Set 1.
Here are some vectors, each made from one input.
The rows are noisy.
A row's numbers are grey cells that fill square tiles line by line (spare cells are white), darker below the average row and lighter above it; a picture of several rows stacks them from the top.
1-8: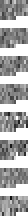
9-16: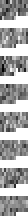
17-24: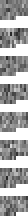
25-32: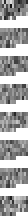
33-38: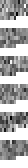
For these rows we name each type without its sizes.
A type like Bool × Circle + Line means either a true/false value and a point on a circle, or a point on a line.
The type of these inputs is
Circle × Label.
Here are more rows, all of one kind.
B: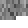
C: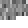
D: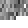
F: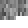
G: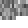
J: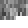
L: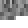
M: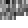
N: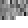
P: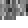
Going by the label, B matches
L, M and P.
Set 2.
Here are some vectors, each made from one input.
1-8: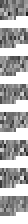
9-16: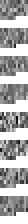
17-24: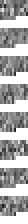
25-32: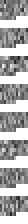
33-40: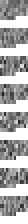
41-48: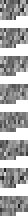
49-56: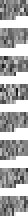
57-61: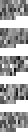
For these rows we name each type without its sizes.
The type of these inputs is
Bool × Line.
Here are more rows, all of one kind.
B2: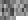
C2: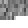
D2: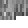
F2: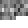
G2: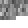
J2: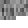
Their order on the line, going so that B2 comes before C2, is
D2, J2, B2, G2, C2, F2.
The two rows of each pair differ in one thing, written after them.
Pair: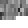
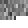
the place on the line
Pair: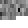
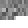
the true/false value
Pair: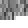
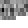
the place on the line
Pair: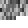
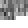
the place on the line
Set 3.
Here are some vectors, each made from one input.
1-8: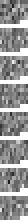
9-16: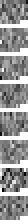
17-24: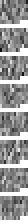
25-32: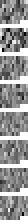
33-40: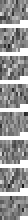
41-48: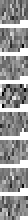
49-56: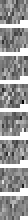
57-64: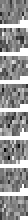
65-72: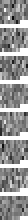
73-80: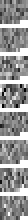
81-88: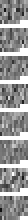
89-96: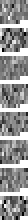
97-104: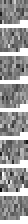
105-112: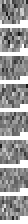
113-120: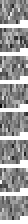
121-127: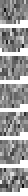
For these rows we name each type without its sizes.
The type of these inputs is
List(Circle).
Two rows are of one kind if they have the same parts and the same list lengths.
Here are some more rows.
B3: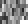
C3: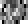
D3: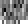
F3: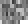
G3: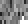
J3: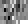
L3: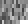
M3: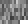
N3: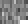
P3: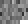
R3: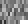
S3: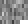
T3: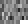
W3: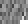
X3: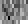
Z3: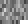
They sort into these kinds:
B3, D3, F3, J3, L3, X3
C3
G3, M3, N3, P3, R3, S3, T3, W3, Z3

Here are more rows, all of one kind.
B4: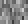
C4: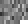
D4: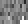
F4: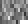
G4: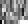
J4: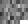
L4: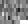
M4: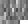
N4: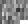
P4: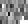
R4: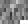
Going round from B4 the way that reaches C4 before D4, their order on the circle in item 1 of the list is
B4, L4, N4, G4, J4, C4, D4, P4, F4, M4, R4.
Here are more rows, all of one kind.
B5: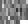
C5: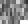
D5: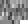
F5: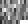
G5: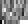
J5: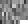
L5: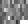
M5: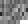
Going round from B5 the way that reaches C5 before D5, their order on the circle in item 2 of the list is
B5, J5, C5, L5, M5, D5, G5, F5.
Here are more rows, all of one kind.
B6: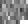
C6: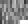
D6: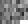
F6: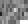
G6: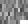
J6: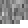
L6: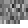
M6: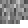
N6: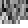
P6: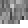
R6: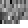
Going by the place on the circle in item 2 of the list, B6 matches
D6, N6 and P6.
